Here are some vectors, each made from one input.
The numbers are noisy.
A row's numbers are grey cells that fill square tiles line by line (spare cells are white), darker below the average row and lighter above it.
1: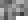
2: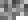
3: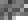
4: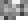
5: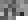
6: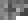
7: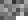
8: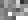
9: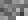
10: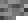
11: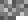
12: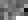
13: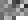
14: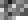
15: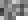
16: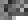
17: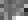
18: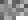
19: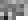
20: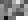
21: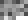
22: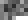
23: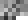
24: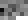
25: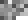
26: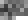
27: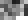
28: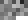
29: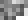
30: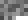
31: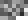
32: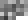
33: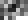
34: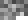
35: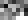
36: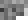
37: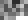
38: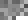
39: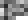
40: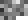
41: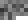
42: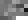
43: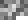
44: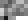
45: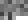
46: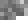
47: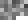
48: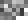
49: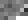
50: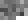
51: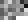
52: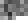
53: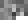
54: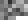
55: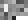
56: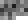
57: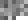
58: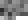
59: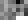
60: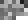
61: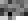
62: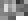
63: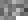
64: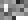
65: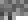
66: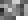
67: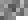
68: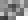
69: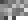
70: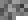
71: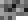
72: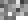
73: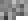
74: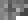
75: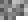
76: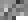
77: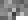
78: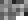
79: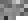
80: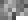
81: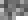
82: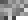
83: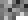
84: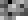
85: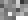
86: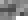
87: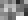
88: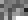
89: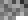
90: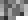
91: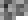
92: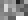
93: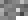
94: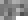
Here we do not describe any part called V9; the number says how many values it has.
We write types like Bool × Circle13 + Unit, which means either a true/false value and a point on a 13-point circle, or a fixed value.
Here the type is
Bool × V9 + Tree10.
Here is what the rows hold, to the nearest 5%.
About 40% of them hold a node of a 10-node tree. The rest hold a true/false value and a value of V9.
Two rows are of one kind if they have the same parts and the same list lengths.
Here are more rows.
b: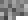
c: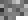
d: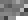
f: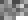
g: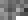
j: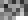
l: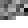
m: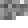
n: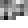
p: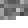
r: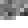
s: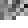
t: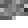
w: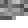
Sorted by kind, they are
b, c, d, g, l, m, n, p, r, t, w
f, j, s

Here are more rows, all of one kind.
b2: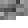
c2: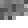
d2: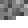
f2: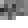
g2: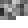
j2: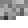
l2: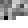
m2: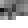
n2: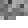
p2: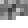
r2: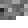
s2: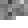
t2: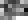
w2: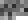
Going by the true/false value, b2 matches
j2, l2, p2 and t2.
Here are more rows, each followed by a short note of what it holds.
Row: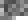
a true/false value and a value of V9
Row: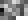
a true/false value and a value of V9
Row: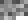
a node of a 10-node tree
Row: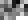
a node of a 10-node tree
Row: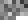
a node of a 10-node tree
